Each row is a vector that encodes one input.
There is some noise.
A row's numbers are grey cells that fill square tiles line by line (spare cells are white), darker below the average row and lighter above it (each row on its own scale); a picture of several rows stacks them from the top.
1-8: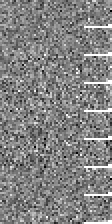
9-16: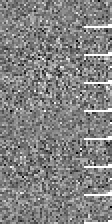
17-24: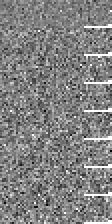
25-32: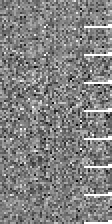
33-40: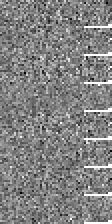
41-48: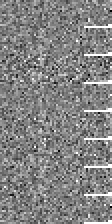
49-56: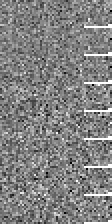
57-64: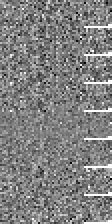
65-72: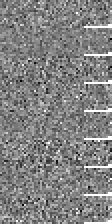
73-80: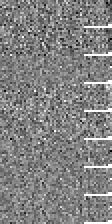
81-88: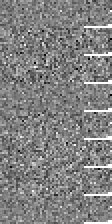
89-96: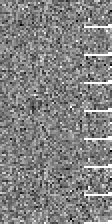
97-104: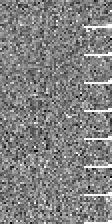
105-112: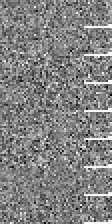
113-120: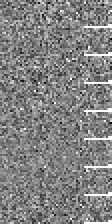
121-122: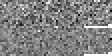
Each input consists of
a true/false value, together with either a point on a 4-point line, or a point on a 7-point line.
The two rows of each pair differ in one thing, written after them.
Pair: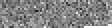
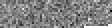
the true/false value
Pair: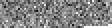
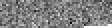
the place on the 7-point line
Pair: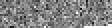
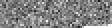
the place on the 7-point line
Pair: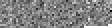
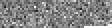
the true/false value
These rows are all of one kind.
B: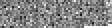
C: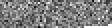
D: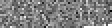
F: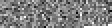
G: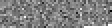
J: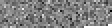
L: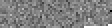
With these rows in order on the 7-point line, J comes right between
B and L.
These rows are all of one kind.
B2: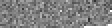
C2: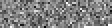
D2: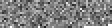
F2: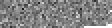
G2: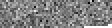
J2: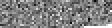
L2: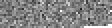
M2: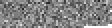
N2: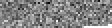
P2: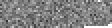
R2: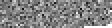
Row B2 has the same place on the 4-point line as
G2 and M2.
